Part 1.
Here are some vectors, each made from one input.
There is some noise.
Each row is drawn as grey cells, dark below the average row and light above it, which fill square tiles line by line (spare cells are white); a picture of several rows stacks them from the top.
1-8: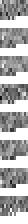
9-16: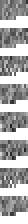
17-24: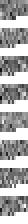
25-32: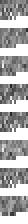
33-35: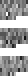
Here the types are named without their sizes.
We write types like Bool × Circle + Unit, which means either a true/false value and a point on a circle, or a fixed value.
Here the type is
Tree.
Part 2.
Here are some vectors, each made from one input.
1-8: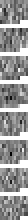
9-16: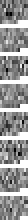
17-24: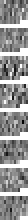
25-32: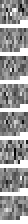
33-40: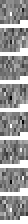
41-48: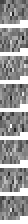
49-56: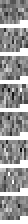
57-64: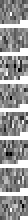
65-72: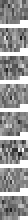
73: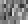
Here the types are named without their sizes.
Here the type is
Bool × Bool × Bool × Bool + Unit.
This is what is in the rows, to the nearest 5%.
About 5% of them hold a fixed value. The rest hold four true/false values.
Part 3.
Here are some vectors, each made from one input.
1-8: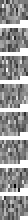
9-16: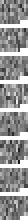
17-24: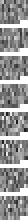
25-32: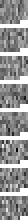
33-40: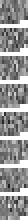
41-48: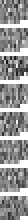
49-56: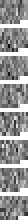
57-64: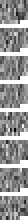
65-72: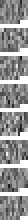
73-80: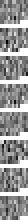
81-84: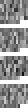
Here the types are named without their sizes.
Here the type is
Circle.
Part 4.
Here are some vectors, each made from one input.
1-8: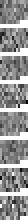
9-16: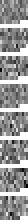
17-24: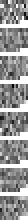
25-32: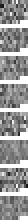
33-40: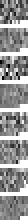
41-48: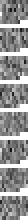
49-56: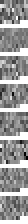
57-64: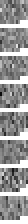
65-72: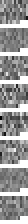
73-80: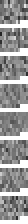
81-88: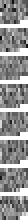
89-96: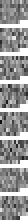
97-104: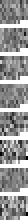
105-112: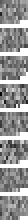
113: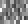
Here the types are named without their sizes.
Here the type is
Circle.
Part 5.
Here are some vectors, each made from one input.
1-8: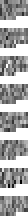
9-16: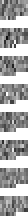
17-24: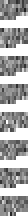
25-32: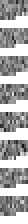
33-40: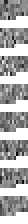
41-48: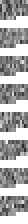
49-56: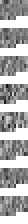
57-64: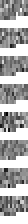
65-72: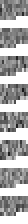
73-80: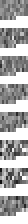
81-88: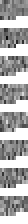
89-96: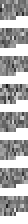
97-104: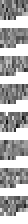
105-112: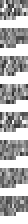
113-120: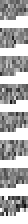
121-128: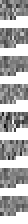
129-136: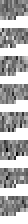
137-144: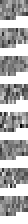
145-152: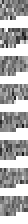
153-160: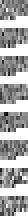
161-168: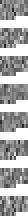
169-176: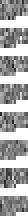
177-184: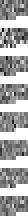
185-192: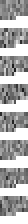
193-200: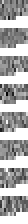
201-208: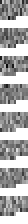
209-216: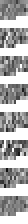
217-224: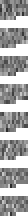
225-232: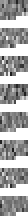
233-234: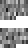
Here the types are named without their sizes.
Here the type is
Tree + Unit.
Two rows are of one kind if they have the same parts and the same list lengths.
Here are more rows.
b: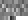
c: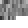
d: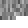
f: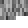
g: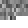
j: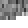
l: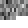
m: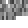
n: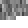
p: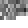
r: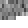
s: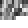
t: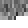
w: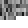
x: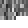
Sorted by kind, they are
b, c, d, f, g, j, l, m, n, p, r, t, w, x
s

